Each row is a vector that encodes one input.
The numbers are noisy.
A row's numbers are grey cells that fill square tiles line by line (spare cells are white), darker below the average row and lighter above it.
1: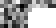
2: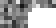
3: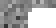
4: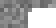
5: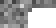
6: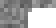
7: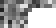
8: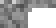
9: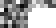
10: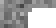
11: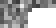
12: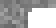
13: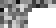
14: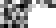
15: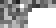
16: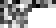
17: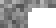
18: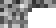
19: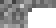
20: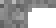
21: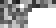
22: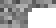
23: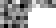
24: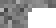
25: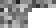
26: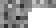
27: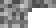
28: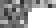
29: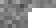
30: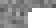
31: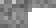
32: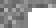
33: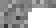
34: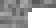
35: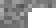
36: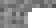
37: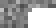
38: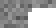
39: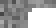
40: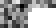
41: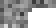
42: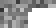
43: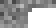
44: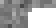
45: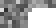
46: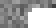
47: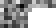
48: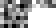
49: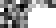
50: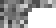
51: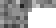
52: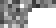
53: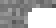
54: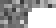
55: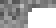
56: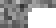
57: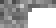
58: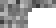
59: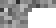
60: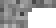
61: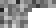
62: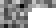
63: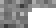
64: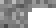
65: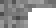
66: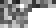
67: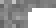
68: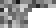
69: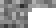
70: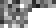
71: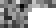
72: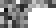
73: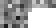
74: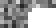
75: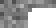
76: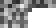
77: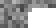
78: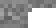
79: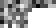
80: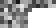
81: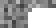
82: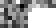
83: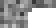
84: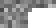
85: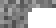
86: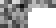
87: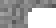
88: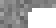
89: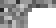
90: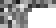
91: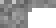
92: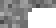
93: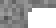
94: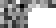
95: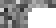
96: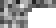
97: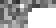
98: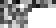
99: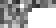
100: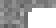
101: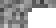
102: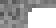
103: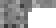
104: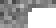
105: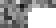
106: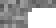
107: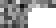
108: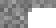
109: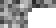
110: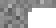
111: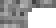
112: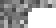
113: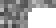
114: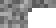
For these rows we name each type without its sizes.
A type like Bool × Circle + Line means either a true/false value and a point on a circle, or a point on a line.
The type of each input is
List(Line).
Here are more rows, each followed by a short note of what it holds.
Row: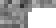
a list of three items
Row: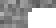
a list of two items
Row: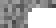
a list of two items
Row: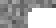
a list of two items
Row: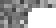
the empty list
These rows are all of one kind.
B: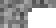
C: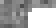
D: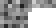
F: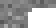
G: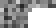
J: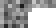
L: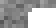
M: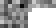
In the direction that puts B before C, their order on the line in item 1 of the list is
B, G, F, L, C, M, J, D.
